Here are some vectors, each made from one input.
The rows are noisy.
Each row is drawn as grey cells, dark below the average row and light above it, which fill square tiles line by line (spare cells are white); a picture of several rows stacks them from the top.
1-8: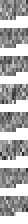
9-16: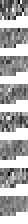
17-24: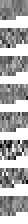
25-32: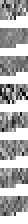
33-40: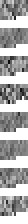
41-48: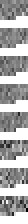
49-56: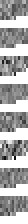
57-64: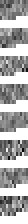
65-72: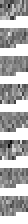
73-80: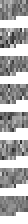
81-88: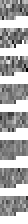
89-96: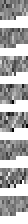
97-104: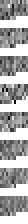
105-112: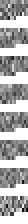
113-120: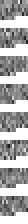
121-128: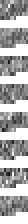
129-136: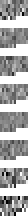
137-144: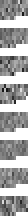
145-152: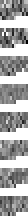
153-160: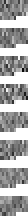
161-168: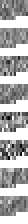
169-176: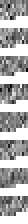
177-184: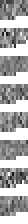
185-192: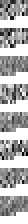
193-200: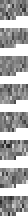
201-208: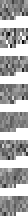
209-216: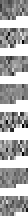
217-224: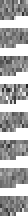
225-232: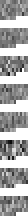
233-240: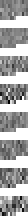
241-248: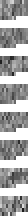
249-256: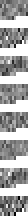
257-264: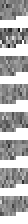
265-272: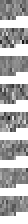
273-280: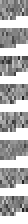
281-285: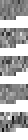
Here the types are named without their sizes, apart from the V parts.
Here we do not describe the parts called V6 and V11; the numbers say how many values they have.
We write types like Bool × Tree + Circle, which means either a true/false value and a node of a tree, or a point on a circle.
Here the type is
(Circle + Line) × Tree + V6 × V6 + V11.
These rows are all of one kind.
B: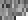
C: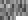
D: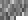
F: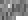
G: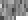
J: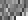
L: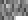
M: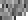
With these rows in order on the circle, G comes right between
B and D.
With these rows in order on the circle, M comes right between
C and J.
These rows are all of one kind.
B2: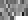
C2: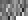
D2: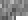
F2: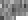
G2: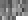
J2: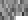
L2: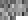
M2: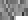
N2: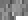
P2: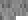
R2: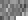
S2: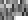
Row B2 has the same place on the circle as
F2, J2 and P2.
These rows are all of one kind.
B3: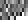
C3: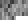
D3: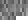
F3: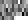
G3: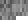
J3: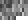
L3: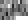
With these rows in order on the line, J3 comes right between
B3 and L3.
